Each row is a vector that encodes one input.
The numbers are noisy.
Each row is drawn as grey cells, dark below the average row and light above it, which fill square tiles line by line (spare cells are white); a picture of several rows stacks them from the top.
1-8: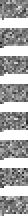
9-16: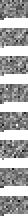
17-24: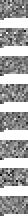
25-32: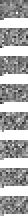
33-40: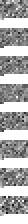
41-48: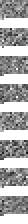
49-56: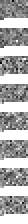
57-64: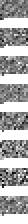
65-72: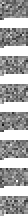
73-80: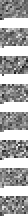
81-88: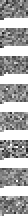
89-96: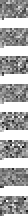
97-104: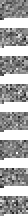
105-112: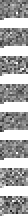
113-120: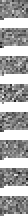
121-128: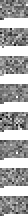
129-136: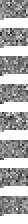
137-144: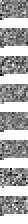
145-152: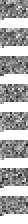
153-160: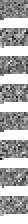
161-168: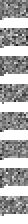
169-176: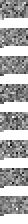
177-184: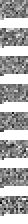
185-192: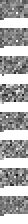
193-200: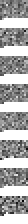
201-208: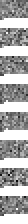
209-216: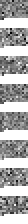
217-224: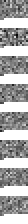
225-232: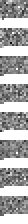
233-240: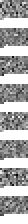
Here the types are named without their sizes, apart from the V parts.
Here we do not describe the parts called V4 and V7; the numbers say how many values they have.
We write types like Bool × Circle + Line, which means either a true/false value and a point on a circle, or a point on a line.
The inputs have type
Line × (Line + V4) × V7 + Tree.
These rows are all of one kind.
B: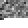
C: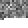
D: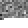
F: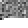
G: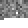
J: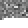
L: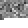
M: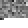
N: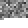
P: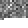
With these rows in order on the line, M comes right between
D and P.
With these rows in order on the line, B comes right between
C and N.
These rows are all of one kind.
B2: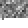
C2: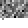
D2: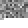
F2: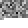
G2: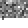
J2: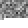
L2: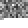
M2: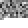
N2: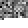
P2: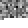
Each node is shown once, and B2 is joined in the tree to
C2, G2 and J2.
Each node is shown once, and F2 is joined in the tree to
J2, M2 and N2.
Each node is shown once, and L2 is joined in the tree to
P2.
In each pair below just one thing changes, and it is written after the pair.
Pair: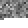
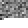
the value of V7
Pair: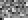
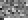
the place on the line
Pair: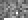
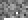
the value of V4
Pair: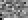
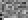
the place on the line
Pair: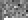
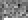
the value of V4
